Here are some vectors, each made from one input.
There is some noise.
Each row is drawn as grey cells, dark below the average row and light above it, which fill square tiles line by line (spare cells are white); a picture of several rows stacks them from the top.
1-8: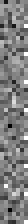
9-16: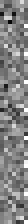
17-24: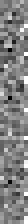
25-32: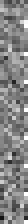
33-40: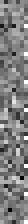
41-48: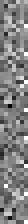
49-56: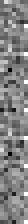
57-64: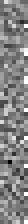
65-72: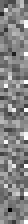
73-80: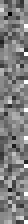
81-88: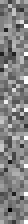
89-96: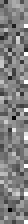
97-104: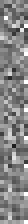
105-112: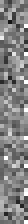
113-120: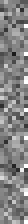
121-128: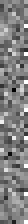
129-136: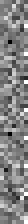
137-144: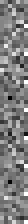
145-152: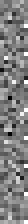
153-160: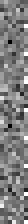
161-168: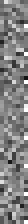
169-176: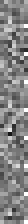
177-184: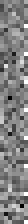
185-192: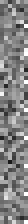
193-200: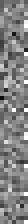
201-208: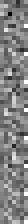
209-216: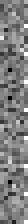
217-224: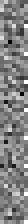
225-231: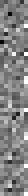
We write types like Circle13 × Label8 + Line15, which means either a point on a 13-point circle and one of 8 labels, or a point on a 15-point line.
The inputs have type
(Circle10 + Unit) × Label9.
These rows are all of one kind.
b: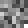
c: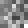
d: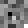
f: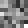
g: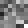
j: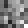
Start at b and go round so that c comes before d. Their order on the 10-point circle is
b, f, c, g, j, d.
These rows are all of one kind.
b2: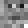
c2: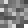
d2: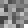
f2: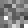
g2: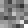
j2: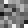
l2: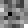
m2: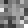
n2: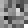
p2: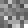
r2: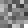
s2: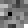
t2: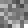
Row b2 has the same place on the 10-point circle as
g2, l2 and n2.
